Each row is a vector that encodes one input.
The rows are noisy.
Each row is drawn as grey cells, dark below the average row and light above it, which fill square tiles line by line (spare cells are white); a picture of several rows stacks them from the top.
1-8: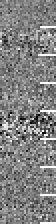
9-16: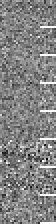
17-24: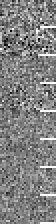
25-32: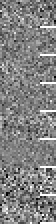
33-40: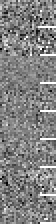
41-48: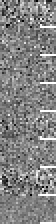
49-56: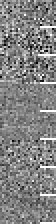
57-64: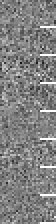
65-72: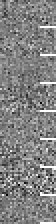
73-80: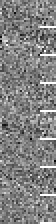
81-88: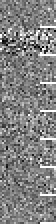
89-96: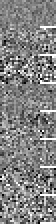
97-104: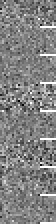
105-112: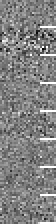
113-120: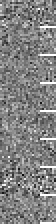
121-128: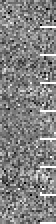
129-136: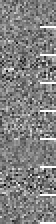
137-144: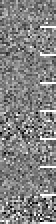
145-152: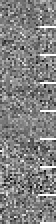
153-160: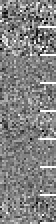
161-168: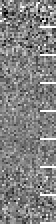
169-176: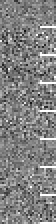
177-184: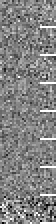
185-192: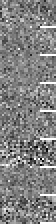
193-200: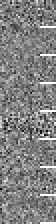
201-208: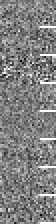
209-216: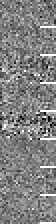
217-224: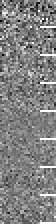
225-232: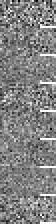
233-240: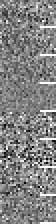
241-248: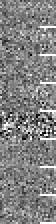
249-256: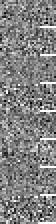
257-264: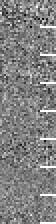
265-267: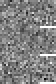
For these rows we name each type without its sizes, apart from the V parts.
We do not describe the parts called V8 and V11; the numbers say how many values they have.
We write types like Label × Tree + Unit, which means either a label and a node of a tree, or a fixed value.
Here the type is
(Circle + V11) × V8 + Label.
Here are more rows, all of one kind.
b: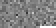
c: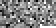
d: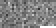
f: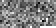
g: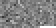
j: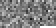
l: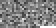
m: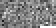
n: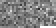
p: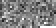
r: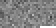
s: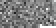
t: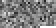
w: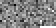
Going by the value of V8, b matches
d, g, r and w.
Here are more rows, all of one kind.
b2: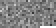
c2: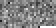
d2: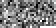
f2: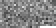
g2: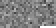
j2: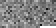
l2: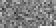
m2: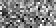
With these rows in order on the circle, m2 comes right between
b2 and d2.
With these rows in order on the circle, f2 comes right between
g2 and l2.
